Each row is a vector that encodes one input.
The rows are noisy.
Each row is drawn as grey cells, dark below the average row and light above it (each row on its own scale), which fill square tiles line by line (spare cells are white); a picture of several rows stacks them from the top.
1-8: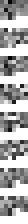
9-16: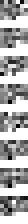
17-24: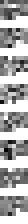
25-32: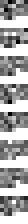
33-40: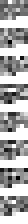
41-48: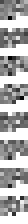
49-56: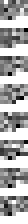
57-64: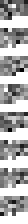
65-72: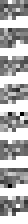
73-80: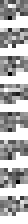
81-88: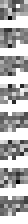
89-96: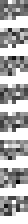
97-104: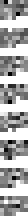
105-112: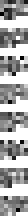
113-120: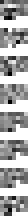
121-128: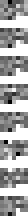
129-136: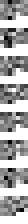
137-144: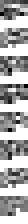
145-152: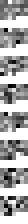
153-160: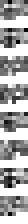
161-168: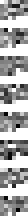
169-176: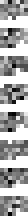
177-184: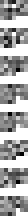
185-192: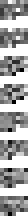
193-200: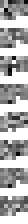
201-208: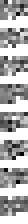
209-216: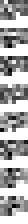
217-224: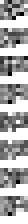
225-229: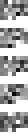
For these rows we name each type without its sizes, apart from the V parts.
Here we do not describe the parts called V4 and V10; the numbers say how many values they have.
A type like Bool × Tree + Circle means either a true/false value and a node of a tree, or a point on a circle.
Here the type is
Bool × Bool × Bool × V4 × V10 + Line + Tree.
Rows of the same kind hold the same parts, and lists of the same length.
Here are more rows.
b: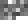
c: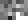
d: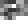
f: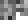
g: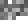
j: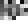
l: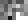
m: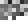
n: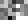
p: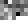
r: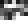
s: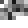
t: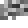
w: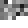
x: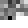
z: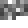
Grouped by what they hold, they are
b, g, p, w, z
c, d, f, l, n, r, s, x
j, m, t

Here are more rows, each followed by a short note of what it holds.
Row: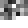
three true/false values, a value of V4 and a value of V10
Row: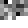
a point on a line
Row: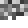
a node of a tree
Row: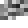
a node of a tree
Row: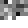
a point on a line
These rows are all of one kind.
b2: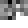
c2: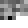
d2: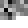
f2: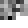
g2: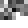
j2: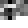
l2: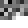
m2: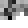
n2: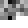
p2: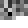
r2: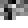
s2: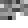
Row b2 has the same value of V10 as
c2 and f2.
